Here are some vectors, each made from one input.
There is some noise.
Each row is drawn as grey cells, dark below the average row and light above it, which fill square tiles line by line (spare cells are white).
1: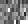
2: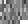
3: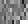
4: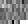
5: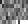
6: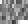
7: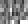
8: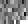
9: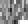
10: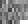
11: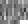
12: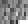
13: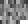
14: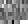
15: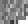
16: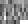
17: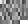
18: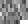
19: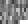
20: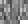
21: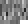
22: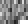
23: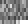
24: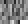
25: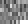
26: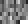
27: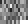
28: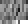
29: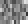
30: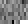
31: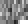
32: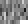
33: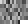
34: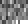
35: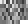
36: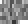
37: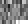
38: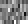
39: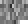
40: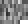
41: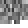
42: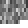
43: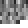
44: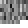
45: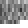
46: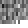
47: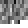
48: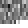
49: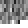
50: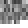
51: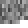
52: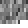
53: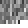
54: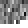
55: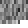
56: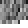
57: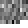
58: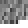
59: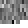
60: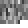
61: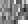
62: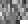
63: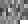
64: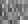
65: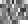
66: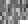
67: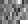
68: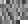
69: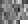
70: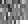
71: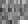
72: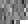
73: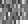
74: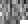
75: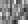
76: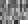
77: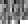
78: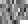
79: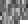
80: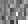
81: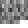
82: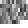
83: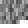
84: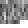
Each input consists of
a node of an 11-node tree and a true/false value.
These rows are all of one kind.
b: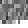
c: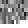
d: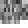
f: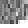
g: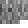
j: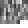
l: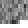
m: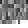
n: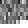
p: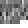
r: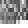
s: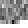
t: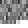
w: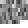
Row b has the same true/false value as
c, j and m.
